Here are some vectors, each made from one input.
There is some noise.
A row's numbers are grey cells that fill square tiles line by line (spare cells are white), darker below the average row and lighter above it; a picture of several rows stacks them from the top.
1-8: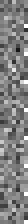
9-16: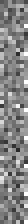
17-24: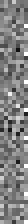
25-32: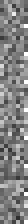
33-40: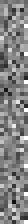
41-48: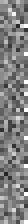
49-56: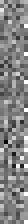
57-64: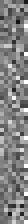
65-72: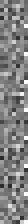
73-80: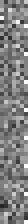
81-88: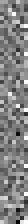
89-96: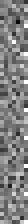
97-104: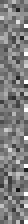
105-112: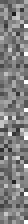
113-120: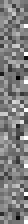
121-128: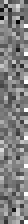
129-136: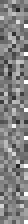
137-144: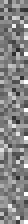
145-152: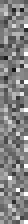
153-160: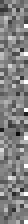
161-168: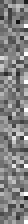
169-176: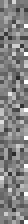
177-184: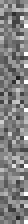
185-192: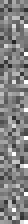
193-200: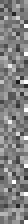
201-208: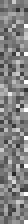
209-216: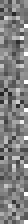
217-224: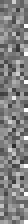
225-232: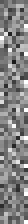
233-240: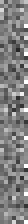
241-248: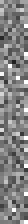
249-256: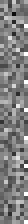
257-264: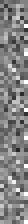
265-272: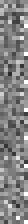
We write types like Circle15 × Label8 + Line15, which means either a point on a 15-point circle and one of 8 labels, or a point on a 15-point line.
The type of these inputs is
Circle19.
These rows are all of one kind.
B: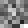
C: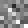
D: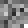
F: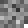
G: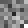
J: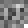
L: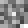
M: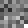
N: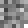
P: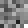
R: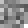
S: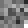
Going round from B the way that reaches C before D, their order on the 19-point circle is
B, C, F, M, G, J, D, S, P, N, R, L.
